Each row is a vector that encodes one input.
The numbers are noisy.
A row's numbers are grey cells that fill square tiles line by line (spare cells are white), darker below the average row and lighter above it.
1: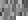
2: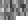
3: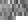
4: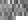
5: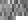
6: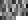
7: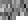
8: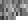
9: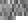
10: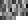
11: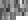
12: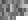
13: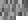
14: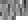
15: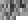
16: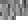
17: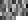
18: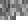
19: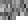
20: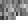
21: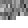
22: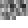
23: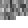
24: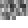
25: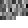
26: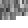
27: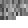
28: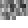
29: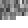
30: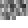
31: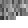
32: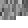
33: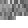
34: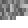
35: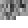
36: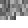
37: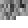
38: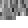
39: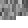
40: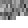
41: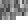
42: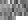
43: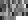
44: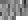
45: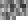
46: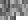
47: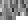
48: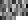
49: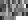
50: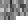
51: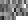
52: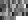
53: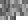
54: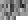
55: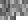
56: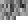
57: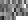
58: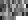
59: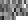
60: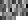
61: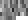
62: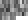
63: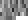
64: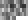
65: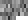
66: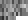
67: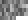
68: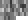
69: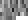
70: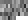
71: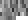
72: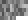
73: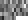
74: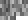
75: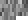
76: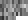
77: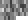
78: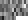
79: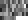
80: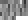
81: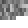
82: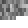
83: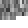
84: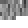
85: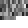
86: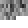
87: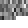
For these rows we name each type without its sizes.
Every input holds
a point on a line.
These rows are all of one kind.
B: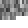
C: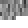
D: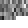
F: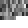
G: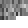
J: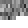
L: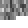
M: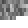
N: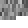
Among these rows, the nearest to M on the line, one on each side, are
B and G.
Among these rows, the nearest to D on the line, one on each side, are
F and G.
